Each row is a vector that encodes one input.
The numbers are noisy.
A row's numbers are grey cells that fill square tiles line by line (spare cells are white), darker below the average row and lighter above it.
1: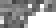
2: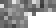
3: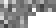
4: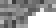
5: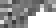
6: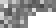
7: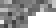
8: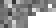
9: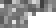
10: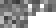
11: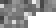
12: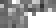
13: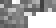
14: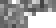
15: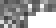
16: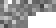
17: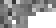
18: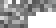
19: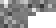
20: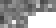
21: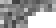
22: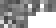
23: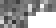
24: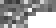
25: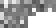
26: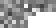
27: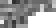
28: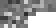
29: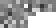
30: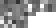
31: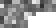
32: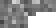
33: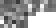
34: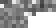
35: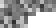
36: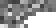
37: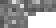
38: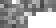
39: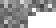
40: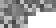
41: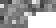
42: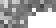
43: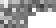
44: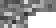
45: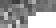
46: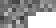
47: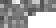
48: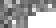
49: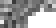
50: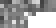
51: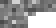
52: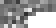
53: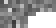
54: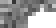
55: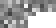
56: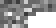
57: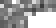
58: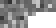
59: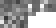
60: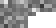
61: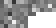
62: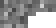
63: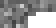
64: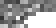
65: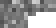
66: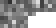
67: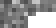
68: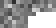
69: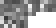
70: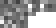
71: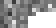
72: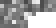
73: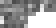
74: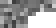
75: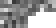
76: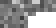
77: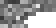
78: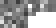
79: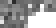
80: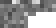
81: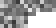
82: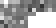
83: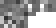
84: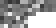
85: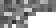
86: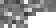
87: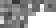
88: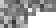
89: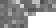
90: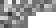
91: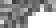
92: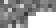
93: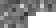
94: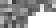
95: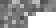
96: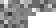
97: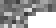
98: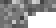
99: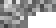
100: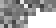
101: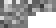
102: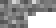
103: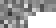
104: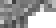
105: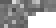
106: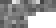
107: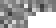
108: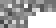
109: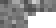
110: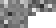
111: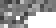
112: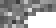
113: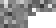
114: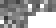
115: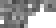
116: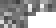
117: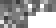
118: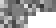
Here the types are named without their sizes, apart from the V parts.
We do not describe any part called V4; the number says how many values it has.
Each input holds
either a label, or a point on a line, or a true/false value and a value of V4.
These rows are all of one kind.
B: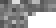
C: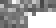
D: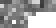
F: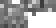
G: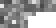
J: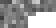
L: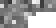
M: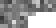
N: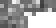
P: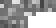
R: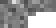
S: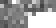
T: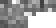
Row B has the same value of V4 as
J and R.
